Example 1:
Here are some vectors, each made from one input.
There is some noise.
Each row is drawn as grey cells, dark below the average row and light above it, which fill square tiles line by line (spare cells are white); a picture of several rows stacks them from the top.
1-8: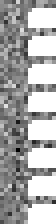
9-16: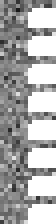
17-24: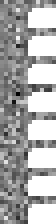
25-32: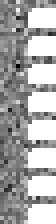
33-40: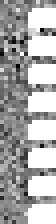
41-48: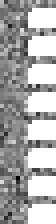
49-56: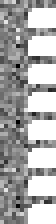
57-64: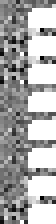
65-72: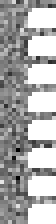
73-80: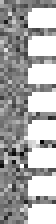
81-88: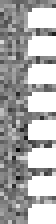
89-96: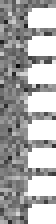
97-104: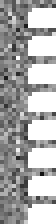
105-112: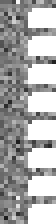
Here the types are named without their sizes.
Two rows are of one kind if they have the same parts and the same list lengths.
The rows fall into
3 kinds.
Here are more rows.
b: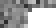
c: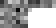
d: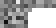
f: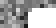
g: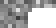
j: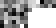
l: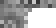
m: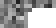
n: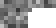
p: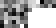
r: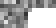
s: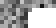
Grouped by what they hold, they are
b, c, d, l, m, n
f, g, r, s
j, p

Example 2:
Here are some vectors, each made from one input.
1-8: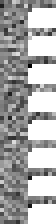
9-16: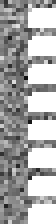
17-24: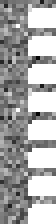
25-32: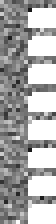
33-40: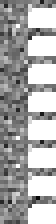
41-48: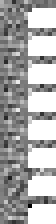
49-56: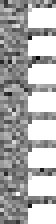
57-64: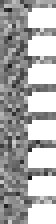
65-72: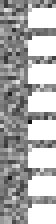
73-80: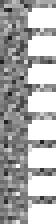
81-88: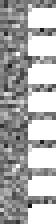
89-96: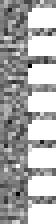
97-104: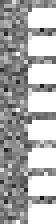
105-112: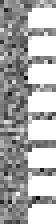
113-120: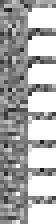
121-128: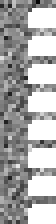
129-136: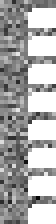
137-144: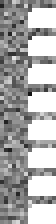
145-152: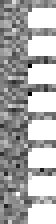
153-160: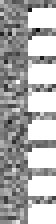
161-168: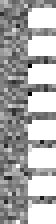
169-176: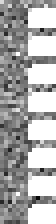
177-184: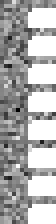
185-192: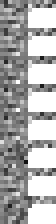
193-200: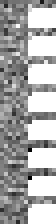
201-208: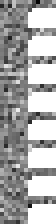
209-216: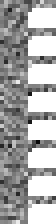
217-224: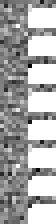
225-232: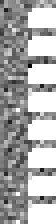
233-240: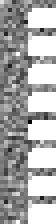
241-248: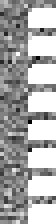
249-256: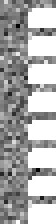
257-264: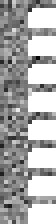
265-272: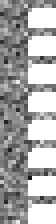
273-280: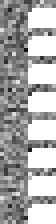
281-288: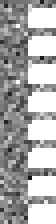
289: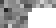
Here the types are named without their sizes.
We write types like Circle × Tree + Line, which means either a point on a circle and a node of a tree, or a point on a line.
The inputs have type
Circle + Line.
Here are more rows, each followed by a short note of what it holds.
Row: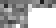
a point on a line
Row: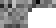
a point on a circle
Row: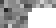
a point on a circle
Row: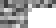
a point on a line
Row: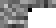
a point on a circle
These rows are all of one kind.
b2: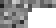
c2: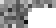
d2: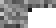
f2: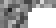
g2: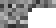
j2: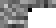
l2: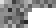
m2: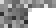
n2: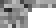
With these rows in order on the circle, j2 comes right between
d2 and g2.
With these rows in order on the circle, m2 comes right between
c2 and f2.
